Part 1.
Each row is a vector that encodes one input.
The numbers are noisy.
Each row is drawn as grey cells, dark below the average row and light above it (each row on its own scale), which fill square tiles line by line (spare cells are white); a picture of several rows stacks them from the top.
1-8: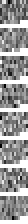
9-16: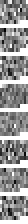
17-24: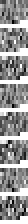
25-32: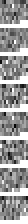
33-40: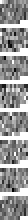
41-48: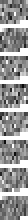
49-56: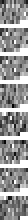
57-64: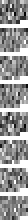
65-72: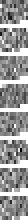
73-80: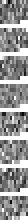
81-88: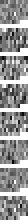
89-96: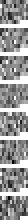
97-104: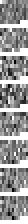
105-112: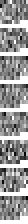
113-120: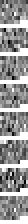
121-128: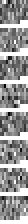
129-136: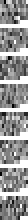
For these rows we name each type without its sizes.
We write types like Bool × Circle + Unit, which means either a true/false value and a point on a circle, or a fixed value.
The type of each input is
Bool × Bool × Bool + Line × Line.
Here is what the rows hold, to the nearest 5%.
About 25% of them hold a point on each of two lines. The rest hold three true/false values.
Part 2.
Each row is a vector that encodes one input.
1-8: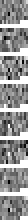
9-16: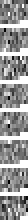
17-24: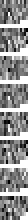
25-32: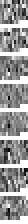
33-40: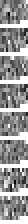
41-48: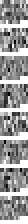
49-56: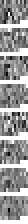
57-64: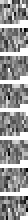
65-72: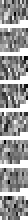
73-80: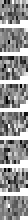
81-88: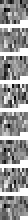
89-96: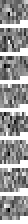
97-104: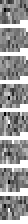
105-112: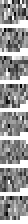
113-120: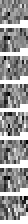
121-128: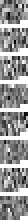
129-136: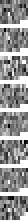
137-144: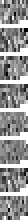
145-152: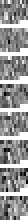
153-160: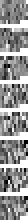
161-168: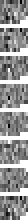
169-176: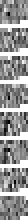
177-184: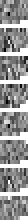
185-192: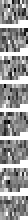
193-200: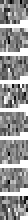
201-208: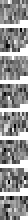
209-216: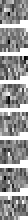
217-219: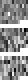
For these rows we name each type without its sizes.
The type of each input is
(Bool × Bool × Bool + Unit) × (Line × Line + Unit).
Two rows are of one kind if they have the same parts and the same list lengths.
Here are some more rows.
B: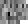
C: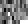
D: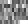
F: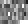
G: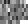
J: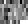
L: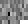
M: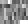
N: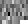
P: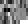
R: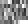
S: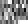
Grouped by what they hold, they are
B, G, L, N
C, J, P
D, M, R, S
F

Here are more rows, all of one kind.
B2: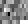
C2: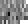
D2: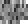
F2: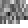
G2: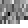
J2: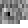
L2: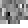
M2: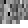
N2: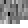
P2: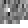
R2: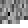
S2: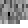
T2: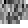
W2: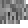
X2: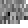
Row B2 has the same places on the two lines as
F2, G2, R2 and X2.
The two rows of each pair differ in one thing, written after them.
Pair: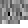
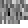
one of the three true/false values
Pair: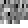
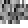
one of the three true/false values
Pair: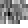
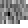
the place on one of the two lines
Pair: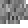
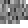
one of the three true/false values
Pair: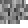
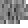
one of the three true/false values
